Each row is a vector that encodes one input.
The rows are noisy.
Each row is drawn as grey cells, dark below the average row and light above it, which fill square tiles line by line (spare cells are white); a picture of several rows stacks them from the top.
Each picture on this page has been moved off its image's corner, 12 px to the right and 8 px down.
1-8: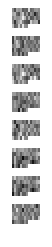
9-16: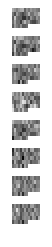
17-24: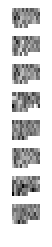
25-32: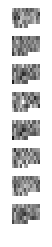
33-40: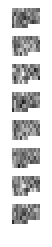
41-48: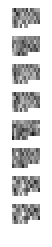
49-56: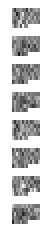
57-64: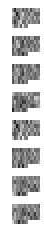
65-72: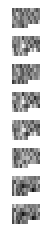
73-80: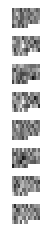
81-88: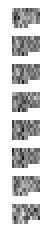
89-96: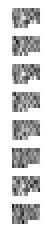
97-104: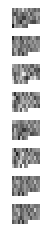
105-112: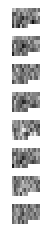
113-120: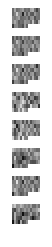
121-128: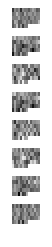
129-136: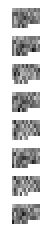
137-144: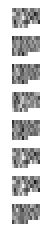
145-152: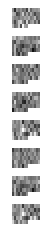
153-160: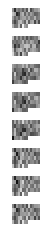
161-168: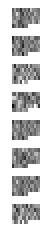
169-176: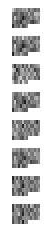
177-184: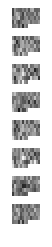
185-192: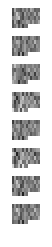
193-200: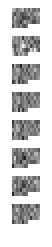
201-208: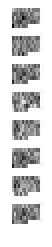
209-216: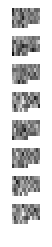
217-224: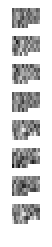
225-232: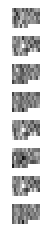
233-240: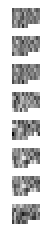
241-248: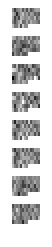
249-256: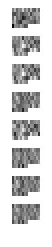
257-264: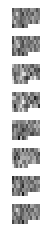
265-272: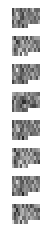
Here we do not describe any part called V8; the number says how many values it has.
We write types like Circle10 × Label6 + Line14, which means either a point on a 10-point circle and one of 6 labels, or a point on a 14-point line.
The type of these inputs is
Line3 × Line5 × (Line10 + V8) + List2(Line7).
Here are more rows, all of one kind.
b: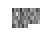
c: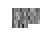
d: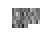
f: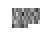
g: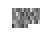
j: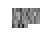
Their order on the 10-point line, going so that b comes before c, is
f, g, d, b, j, c.
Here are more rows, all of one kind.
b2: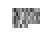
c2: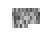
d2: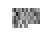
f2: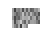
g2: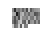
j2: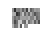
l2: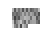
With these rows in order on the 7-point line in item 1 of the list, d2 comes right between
b2 and g2.
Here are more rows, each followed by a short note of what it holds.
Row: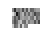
a list of two items
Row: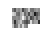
a list of one item
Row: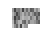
a list of two items
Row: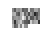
a list of one item
